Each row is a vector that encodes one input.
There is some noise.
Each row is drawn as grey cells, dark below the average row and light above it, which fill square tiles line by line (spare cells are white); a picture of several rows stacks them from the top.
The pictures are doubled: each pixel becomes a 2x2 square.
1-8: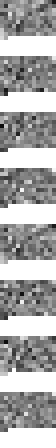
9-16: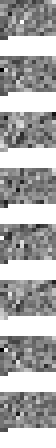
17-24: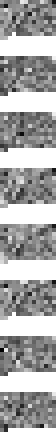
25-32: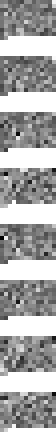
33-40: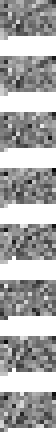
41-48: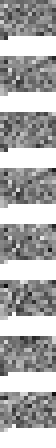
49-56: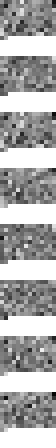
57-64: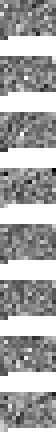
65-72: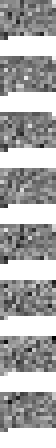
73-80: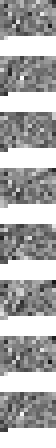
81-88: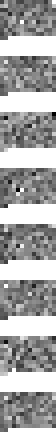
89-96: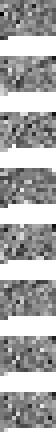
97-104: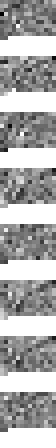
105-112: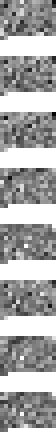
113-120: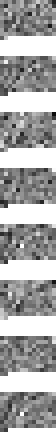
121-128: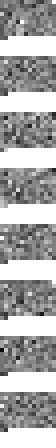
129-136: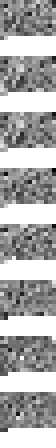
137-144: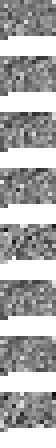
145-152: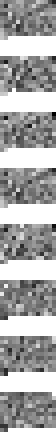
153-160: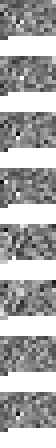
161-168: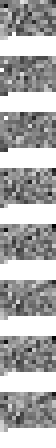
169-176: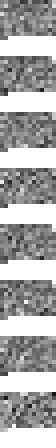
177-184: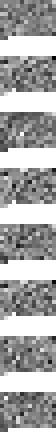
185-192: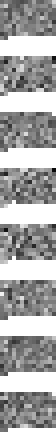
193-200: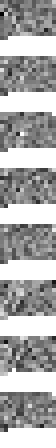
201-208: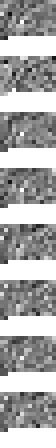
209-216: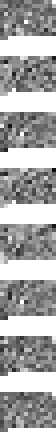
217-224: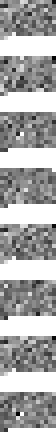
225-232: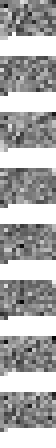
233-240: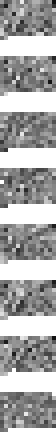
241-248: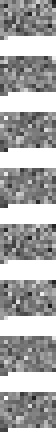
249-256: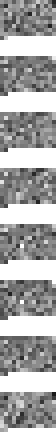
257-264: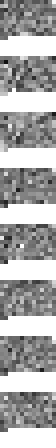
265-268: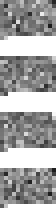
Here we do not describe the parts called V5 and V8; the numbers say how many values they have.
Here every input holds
either a point on a 7-point line, a value of V5 and a value of V8, or a point on a 10-point line.
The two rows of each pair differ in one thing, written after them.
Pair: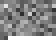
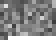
the place on the 7-point line
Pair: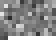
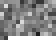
the place on the 7-point line
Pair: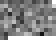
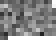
the value of V5
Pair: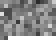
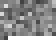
the place on the 7-point line
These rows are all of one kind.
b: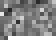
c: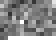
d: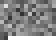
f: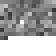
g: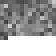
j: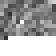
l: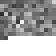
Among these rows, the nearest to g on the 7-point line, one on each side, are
b and l.
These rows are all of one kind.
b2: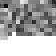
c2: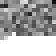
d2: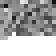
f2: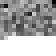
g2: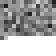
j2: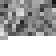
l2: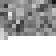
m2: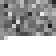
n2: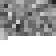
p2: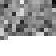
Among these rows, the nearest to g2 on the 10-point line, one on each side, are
f2 and m2.
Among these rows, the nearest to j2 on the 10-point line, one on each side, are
l2 and p2.
